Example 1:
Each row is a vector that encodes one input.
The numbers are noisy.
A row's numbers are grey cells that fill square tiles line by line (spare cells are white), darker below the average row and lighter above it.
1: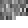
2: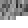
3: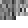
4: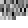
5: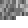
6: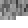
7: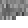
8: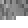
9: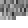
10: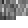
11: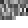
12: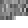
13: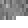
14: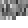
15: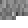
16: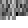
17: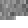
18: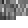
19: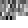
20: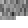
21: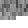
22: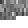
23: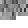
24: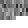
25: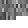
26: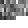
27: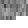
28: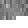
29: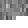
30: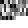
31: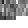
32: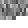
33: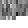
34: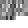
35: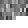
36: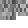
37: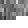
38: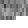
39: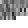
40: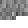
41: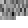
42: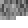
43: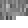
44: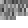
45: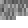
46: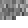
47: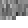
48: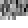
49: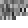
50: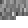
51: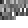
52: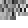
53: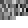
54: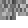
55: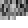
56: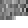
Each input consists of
either a point on a 4-point line, or a point on a 5-point line.
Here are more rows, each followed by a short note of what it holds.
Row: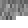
a point on a 5-point line
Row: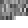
a point on a 5-point line
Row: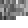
a point on a 4-point line
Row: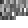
a point on a 4-point line
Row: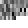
a point on a 4-point line
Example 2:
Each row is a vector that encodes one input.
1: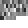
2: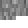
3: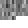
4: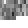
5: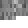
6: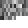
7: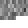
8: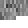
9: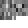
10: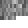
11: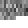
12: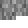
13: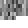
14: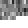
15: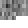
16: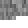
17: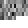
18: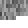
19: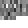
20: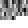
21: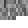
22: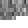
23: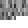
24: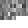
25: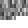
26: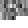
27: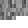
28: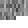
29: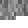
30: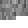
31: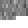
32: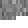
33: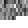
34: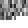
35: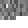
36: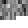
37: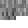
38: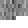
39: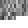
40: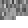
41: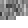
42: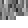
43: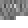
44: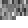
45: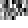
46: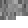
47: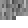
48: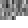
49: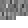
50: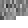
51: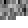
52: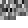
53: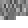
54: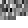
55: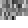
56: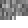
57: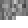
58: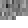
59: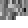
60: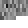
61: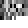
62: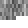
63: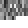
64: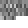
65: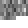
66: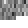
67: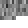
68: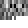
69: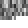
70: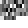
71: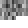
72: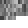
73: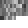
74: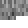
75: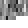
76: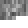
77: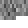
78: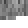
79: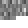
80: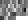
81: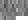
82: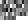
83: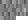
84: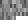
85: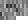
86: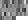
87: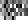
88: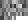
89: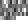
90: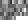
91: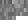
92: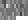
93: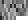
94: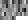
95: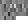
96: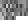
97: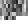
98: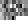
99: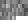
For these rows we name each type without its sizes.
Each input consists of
a list of points on a line.
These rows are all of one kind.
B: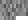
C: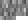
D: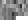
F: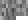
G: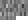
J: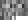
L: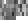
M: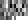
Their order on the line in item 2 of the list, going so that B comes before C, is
B, F, C, J, G, L, D, M.
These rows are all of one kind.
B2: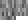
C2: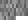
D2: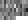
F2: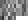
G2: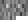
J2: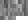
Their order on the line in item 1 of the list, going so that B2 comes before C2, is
F2, B2, J2, C2, D2, G2.
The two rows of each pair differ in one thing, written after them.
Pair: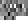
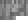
the place on the line in item 1 of the list
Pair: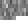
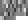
the place on the line in item 2 of the list
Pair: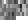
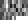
the place on the line in item 1 of the list
